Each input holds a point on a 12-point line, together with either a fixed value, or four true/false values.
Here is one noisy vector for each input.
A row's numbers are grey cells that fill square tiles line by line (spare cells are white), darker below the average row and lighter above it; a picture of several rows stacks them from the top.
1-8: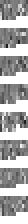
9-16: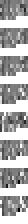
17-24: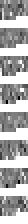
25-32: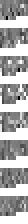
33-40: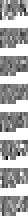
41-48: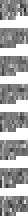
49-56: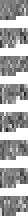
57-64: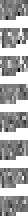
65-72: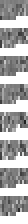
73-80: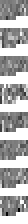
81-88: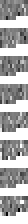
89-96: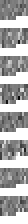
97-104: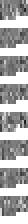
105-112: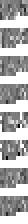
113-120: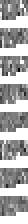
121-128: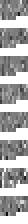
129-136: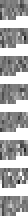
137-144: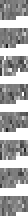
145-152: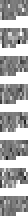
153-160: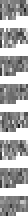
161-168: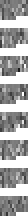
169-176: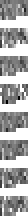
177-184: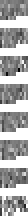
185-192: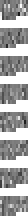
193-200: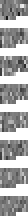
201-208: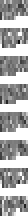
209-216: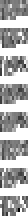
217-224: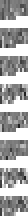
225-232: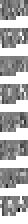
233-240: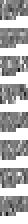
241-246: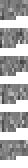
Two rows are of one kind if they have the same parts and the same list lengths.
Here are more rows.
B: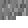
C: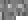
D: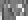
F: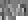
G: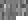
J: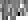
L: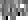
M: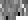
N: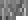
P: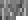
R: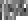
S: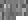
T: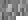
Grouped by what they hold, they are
B, G, M, N, P, S
C, D, F, J, L, R, T

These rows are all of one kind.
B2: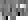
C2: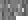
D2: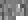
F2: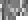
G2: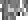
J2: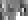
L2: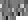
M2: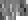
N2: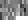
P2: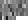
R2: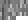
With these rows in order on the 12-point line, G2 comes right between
M2 and R2.
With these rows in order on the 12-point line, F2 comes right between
C2 and M2.
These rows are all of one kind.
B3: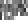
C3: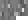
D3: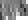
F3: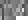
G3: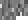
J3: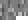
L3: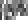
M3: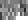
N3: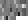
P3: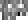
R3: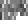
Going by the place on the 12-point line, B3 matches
G3 and N3.
